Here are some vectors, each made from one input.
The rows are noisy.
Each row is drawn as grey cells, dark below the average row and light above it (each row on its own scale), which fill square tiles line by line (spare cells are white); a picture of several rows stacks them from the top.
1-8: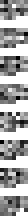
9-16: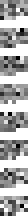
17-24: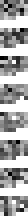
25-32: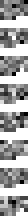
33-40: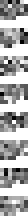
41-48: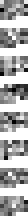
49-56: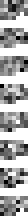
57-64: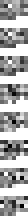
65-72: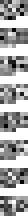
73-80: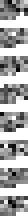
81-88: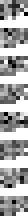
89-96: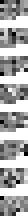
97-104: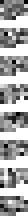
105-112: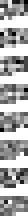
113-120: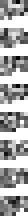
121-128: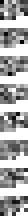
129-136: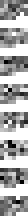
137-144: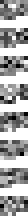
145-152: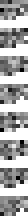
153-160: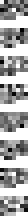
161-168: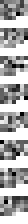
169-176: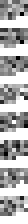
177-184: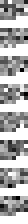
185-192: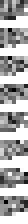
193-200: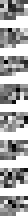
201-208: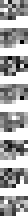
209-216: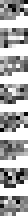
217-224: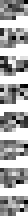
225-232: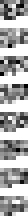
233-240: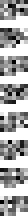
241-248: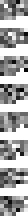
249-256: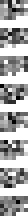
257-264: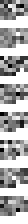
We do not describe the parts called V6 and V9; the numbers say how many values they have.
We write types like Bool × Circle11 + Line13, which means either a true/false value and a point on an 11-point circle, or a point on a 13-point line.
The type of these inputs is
(Bool × Bool × Bool × Bool + Unit) × (Line5 + V6) × V9 + Label10.
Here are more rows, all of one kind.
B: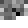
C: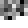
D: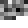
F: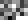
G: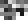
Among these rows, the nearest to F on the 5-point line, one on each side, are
D and G.
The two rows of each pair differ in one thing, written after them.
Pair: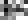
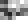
one of the four true/false values
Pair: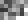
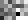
the value of V9
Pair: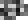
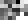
the value of V9
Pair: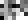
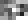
one of the four true/false values
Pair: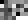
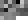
the value of V6
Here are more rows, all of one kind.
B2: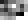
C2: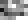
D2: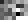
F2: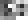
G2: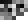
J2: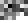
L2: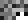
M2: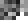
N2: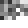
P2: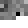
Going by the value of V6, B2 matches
D2, F2, G2 and N2.
